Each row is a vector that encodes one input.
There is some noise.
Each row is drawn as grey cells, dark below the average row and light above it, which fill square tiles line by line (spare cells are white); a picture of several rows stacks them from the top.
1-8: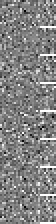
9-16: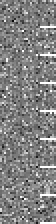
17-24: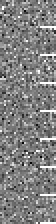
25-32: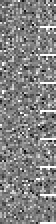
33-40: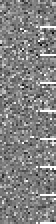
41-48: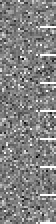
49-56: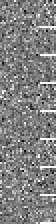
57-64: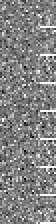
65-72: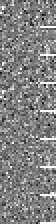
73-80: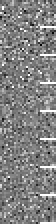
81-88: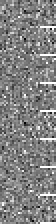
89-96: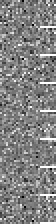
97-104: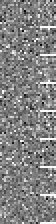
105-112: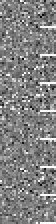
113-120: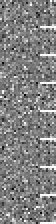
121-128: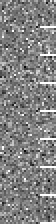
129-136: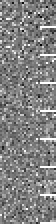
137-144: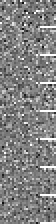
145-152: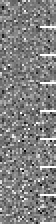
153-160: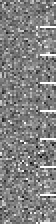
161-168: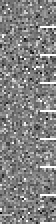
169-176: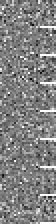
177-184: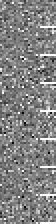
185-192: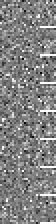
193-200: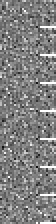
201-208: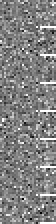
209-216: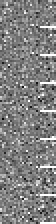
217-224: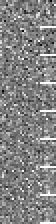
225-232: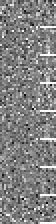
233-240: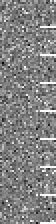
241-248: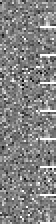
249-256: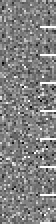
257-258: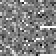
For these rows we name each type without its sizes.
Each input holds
a true/false value, together with either a point on a line, or a node of a tree.
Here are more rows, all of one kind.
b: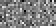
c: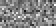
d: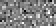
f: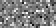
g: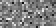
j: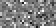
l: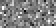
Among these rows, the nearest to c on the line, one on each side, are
g and j.
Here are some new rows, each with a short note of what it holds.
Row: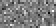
a node of a tree and a true/false value
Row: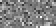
a node of a tree and a true/false value
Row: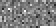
a node of a tree and a true/false value
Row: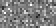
a node of a tree and a true/false value
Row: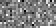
a point on a line and a true/false value
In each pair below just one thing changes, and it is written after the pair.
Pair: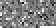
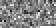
the true/false value
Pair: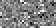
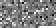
the place on the line
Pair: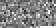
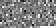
the place on the line
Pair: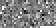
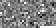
the true/false value
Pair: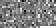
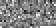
the place on the line
